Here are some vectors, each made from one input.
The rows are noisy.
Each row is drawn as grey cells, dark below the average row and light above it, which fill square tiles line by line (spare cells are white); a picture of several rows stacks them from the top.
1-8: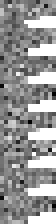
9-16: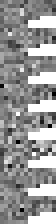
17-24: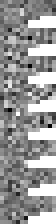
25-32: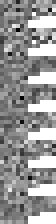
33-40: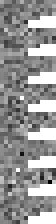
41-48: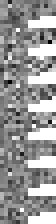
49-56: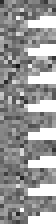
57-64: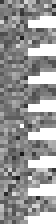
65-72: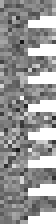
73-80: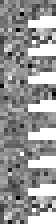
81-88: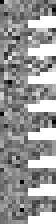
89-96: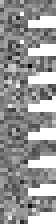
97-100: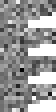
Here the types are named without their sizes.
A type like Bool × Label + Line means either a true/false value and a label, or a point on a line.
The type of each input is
Bool × Bool × Bool + List(Line).
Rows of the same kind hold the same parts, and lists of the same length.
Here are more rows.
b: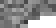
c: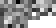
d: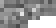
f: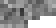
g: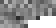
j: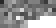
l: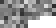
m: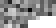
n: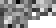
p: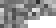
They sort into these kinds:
b, j
c, m, n
d, f, g, p
l

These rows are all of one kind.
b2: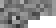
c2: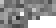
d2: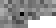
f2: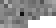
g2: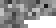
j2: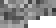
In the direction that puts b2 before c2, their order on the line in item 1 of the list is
j2, f2, d2, g2, b2, c2.
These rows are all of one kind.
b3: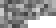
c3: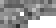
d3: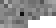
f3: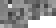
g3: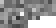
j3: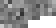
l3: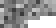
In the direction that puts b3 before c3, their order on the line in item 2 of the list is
l3, b3, c3, d3, g3, j3, f3.
